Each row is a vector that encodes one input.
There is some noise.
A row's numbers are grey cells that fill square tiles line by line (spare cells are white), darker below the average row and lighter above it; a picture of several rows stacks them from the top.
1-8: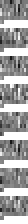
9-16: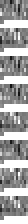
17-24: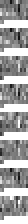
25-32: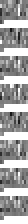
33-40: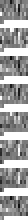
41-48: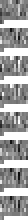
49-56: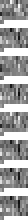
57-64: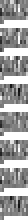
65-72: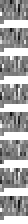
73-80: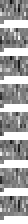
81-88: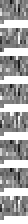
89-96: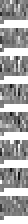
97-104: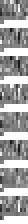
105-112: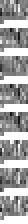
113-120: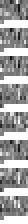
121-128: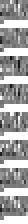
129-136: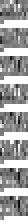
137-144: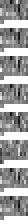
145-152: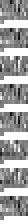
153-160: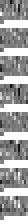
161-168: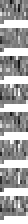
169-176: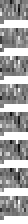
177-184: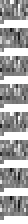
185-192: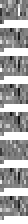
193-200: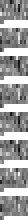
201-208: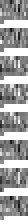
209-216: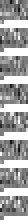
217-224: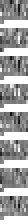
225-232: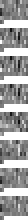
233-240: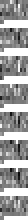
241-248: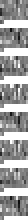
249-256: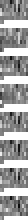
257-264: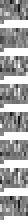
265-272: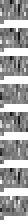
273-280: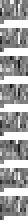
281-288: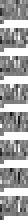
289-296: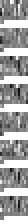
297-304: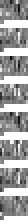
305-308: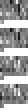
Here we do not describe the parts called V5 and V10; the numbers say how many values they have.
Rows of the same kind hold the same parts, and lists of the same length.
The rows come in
2 kinds.
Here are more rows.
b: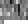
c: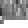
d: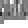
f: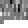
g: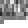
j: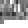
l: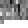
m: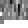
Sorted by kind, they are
b, f, l, m
c, d, g, j

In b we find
one of 8 labels, a true/false value and a value of V10.
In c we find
one of 7 labels and a value of V5.
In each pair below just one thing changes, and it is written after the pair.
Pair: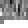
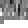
the label
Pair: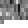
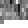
the value of V10
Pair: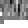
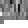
the label
